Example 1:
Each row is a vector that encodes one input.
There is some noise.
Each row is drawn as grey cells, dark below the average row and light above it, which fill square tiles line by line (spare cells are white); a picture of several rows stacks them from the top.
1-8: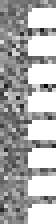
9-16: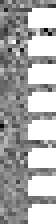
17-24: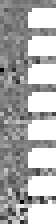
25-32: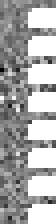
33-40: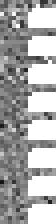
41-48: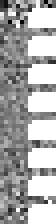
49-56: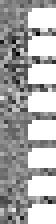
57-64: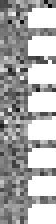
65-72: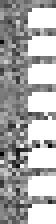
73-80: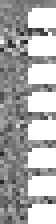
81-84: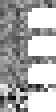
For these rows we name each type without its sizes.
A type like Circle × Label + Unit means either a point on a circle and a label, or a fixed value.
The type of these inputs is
Circle + Line.
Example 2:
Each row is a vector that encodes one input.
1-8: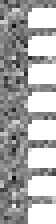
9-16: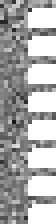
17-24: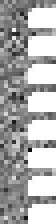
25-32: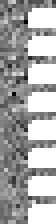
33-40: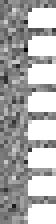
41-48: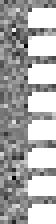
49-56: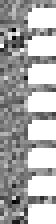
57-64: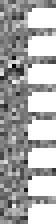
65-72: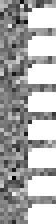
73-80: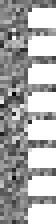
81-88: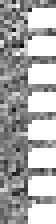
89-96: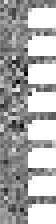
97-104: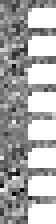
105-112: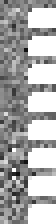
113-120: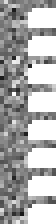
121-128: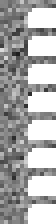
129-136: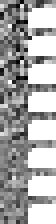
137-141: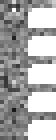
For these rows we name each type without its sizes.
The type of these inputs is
List(Circle).
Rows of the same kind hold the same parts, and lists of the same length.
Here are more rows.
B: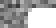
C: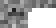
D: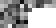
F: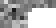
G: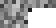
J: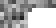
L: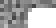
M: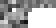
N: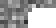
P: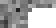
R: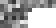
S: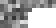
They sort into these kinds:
B, G, J, L, M
C, F, N, P, R, S
D

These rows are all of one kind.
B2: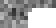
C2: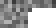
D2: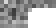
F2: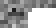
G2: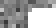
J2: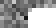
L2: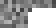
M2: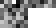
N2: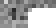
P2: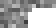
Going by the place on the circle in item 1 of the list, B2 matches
D2, M2 and N2.
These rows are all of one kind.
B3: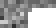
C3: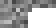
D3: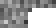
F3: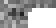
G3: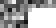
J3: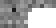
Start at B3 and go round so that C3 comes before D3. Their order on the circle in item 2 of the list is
B3, J3, C3, F3, G3, D3.
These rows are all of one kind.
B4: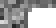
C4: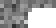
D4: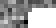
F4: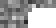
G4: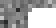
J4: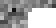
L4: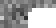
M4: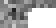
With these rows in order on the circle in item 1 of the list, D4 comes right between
B4 and F4.
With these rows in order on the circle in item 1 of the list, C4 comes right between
B4 and J4.
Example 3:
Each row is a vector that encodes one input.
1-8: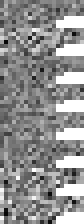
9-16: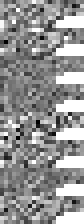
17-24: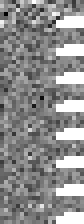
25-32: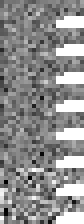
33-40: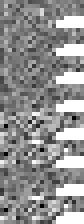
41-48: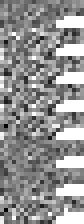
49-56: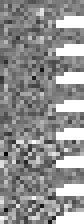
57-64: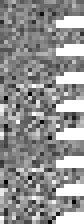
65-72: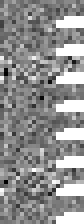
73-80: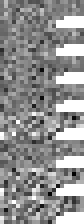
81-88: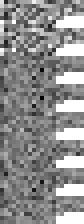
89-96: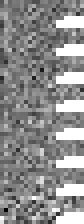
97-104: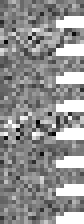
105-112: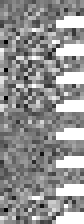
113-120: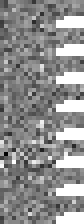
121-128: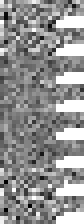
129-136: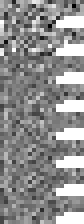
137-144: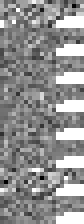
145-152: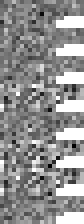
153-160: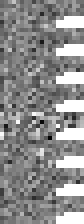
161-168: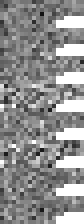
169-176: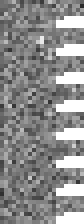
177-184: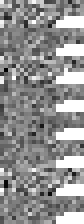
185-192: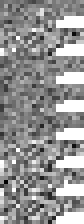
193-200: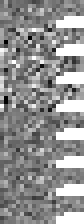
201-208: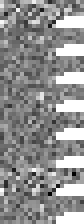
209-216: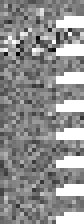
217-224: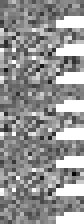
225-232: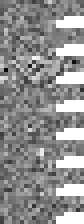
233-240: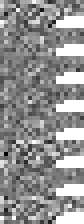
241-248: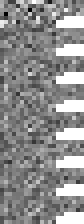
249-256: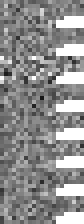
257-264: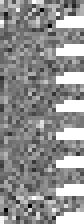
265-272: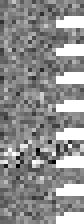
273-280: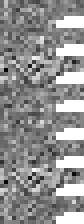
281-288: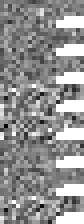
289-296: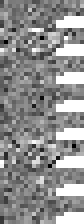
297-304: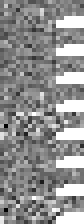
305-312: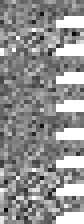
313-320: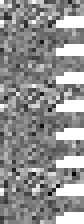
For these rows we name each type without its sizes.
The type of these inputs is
Bool × Bool × Bool × Bool + Tree + Unit.
